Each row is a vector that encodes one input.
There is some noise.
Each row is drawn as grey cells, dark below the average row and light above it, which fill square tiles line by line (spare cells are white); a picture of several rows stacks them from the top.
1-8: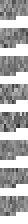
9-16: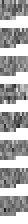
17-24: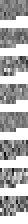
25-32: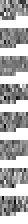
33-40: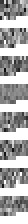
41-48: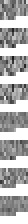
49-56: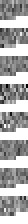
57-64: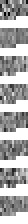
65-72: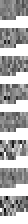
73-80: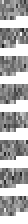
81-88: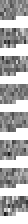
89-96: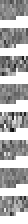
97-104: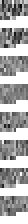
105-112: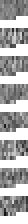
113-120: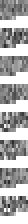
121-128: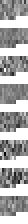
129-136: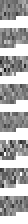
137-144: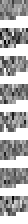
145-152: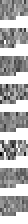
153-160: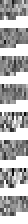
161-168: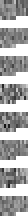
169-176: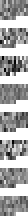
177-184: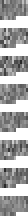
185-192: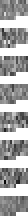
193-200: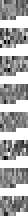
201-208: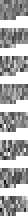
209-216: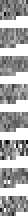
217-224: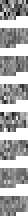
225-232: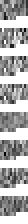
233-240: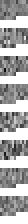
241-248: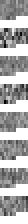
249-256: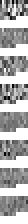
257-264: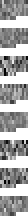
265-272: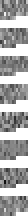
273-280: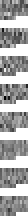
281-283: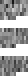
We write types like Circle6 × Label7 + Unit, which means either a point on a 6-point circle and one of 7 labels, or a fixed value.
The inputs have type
List2((Circle5 + Unit) × Line6).
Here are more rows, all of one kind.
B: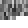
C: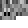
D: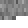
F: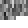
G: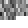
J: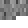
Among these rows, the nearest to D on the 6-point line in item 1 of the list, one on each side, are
G and J.
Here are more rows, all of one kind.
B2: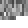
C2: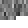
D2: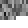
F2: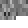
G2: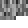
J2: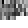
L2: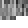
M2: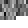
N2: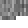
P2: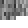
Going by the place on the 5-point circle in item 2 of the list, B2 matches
L2 and P2.
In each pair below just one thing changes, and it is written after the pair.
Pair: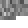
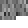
the place on the 5-point circle in item 1 of the list
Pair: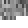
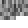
the place on the 5-point circle in item 1 of the list
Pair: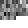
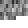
the place on the 5-point circle in item 2 of the list
